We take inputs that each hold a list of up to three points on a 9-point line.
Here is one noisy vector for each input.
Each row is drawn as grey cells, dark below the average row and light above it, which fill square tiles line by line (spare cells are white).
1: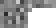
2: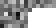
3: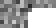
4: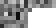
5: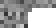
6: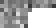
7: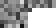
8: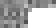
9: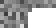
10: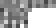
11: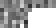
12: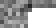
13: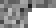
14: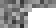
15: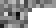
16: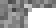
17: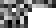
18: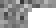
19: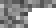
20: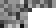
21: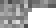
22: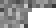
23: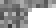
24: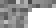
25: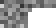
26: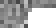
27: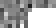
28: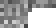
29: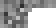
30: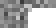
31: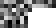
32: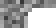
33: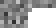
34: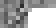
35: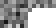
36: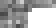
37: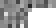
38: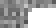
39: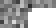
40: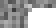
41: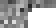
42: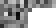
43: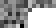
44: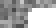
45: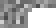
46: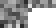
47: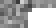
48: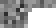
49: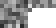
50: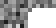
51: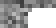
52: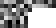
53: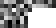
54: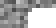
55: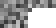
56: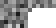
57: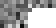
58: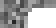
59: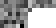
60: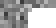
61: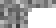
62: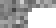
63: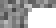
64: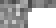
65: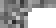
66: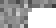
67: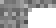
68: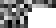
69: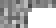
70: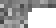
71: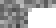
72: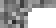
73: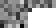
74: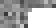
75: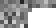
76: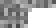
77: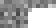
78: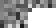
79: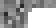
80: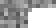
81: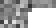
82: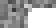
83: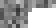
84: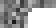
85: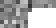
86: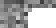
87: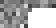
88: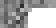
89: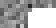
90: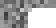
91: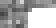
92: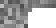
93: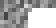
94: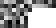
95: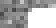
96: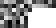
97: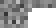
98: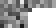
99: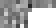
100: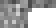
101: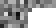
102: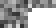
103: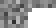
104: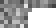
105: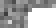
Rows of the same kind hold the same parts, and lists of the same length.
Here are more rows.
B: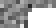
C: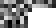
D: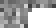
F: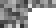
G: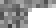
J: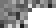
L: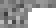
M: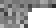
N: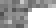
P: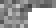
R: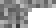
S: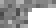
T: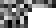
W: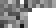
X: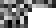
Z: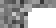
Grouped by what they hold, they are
B, D, M, P
C, T, X
F, J, W
G, L, N, R, S, Z

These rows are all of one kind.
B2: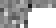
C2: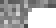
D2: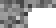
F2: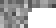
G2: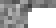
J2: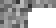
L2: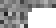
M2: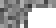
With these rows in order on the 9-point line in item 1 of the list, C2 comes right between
F2 and G2.
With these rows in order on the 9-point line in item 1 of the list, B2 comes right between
J2 and M2.
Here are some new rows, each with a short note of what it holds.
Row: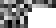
the empty list
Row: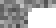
a list of two items
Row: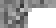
a list of two items
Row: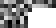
the empty list
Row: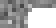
a list of two items
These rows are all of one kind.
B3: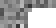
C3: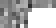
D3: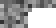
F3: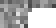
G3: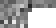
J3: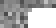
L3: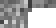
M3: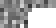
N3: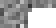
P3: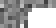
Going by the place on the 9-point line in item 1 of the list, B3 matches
M3 and P3.
